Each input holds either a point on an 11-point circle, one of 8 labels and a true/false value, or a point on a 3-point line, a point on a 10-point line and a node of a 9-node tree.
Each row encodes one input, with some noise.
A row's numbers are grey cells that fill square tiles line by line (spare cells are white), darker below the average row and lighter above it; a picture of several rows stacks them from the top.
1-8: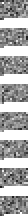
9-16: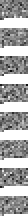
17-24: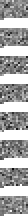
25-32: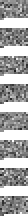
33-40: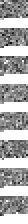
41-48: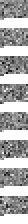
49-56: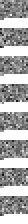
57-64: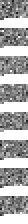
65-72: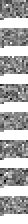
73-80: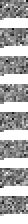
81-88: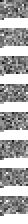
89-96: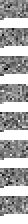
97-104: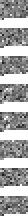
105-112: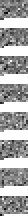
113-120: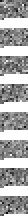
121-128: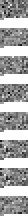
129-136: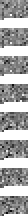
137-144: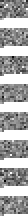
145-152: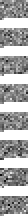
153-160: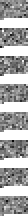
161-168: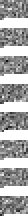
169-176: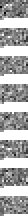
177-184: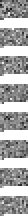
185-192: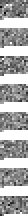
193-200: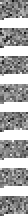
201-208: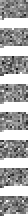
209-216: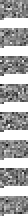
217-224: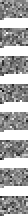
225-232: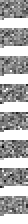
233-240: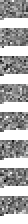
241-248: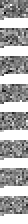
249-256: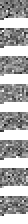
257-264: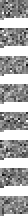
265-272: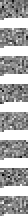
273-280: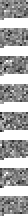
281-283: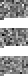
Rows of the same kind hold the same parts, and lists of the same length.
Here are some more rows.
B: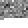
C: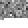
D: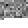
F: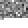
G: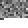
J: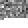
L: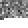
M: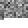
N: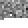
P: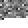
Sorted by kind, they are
B, C, D, F, J, M, N
G, L, P

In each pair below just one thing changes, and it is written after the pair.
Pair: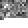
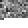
the place on the 11-point circle
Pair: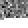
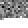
the label
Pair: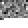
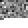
the place on the 11-point circle
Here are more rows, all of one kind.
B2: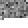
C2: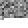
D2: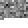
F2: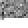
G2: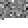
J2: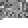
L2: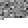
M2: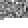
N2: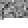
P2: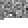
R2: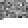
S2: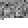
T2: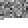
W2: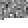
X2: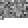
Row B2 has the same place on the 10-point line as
L2, N2, S2 and W2.
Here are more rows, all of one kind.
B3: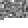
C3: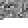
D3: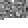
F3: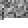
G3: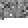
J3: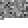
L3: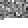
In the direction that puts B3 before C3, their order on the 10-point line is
F3, G3, J3, L3, D3, B3, C3.
